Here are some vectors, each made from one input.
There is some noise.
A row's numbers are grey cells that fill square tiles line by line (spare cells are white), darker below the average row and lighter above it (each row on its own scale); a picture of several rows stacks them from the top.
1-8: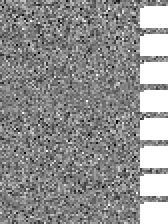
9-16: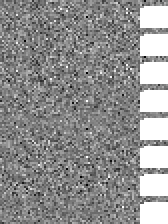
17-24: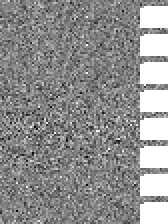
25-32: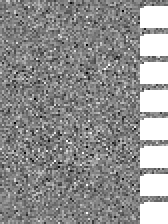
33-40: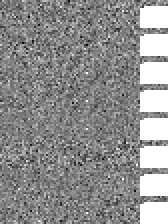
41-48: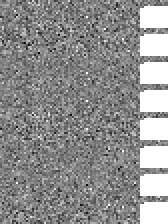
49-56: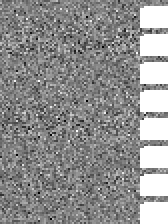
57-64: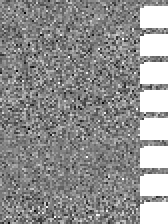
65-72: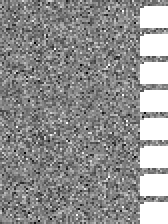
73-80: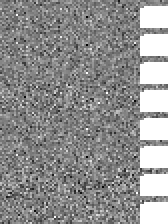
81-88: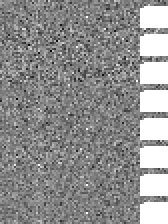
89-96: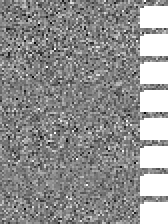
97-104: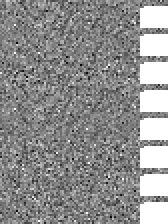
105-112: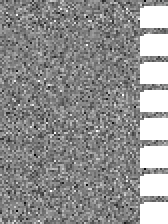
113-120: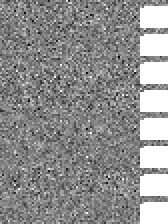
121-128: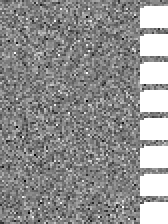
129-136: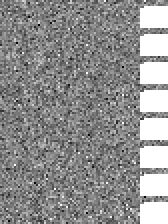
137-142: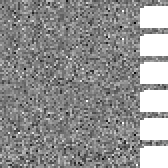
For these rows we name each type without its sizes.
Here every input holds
either a point on a circle, or a fixed value, or three true/false values.
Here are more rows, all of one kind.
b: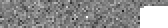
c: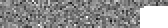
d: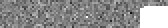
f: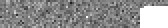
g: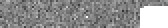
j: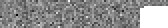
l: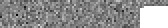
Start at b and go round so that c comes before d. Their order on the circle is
b, f, l, j, c, d, g.
